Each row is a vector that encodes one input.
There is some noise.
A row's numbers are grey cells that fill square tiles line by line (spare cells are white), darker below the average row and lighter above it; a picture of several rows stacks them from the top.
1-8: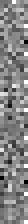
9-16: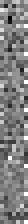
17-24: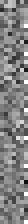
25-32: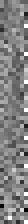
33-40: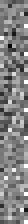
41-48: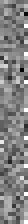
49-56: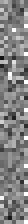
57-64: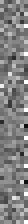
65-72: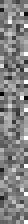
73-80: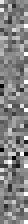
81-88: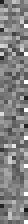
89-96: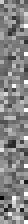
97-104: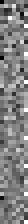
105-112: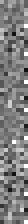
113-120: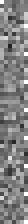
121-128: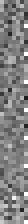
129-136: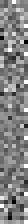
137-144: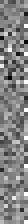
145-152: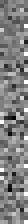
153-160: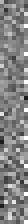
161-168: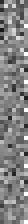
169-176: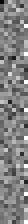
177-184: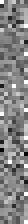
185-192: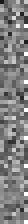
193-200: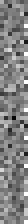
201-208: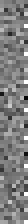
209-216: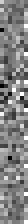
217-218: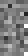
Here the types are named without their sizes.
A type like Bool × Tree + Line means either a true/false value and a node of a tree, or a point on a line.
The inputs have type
Bool × Bool × Bool × Bool × Bool + Line × Line.
